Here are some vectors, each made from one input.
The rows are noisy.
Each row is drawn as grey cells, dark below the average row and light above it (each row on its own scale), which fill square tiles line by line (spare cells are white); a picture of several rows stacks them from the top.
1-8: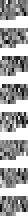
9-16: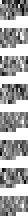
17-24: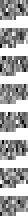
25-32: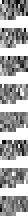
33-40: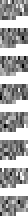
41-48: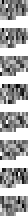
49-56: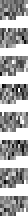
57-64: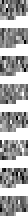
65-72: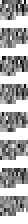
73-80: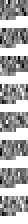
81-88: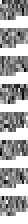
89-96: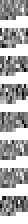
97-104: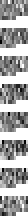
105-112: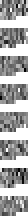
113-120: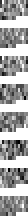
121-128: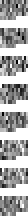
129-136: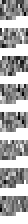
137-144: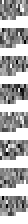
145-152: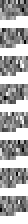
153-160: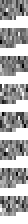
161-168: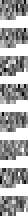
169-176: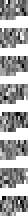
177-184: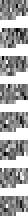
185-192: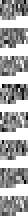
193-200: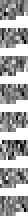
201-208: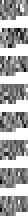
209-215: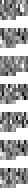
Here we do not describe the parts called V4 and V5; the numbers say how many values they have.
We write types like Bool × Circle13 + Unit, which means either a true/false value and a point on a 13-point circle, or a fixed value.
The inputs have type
Bool × (Tree9 + V5) + V4.
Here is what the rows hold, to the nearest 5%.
About 80% of them hold a true/false value, together with either a node of a 9-node tree, or a value of V5. The rest hold a value of V4.
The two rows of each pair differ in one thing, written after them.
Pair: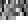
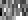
the true/false value
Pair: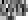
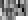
the true/false value
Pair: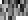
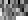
the true/false value
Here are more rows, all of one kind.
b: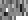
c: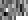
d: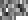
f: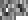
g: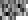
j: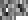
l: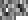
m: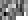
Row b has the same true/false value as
c and m.
